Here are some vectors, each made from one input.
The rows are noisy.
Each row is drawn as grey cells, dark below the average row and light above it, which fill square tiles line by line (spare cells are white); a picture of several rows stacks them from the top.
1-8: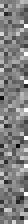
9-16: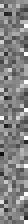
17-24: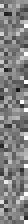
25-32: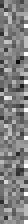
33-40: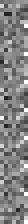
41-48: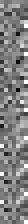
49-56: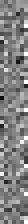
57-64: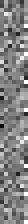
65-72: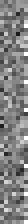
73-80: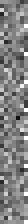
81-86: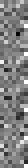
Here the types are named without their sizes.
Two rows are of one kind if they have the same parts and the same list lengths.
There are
5 kinds of row.
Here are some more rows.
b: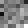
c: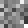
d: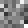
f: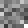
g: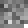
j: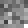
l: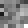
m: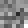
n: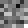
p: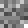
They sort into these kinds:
b, l
c, d, f, p
g, j
m
n

